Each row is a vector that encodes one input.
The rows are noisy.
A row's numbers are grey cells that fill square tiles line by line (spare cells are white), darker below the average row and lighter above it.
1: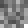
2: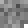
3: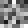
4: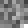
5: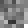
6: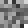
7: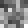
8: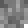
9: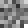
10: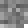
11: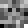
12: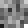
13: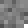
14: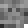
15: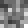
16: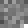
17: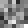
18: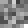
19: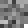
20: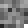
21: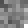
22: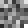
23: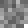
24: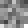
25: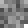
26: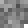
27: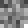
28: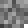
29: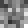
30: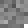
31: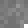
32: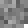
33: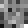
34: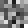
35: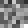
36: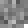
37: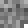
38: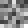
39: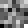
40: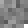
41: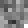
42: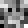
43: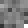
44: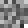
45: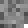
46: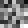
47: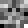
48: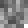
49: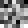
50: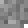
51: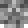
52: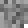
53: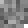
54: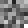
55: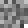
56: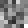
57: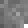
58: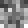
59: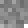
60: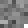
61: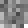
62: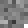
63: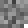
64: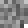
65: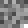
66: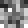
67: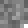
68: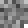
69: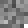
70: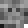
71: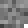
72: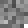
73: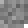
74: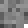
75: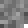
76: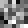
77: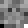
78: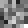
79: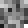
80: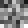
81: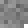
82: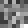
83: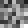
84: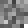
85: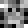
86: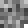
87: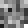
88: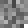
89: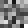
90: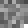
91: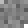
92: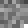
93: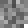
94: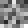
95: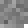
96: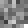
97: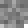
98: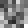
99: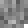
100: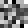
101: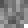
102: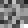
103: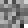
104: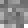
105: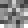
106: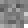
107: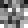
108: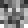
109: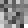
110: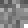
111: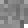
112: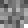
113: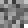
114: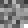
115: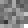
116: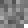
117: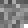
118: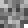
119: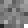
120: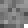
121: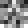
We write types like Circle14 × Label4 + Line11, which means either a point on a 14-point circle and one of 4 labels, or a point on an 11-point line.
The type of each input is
Bool × (Tree13 + Unit).
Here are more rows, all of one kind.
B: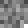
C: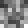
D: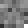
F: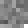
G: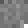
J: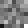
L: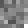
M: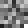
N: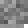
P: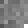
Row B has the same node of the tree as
D and F.
